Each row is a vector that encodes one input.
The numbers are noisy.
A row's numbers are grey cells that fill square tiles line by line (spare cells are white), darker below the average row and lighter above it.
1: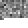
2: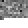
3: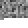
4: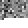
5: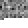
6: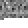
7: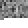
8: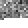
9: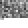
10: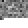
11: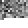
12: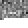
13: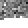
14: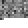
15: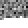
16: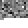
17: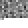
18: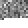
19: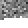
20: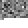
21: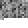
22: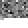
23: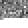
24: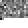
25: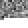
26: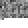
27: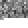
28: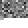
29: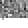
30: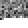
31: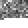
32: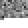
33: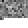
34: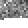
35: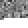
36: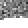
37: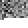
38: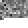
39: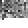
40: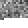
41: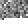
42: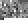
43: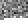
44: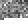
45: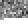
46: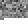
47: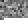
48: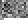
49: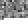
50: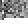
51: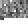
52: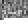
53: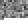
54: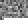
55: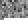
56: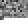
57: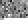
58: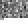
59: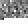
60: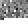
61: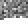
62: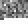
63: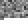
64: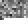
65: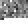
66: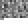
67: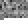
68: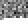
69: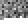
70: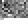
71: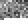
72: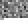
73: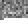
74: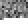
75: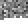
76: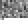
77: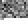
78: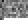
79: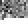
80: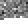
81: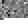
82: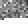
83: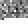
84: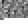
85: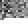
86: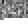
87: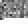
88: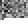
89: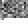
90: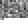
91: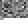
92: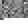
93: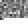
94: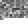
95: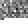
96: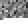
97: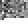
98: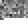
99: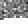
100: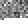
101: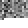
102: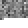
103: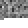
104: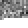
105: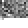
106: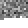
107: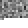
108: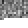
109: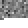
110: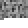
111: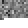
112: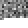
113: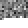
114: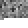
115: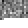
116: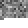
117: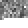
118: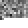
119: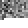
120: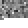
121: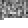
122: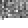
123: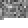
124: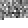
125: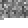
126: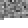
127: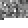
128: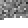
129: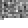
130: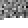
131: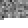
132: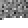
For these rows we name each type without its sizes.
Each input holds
a point on each of three lines.
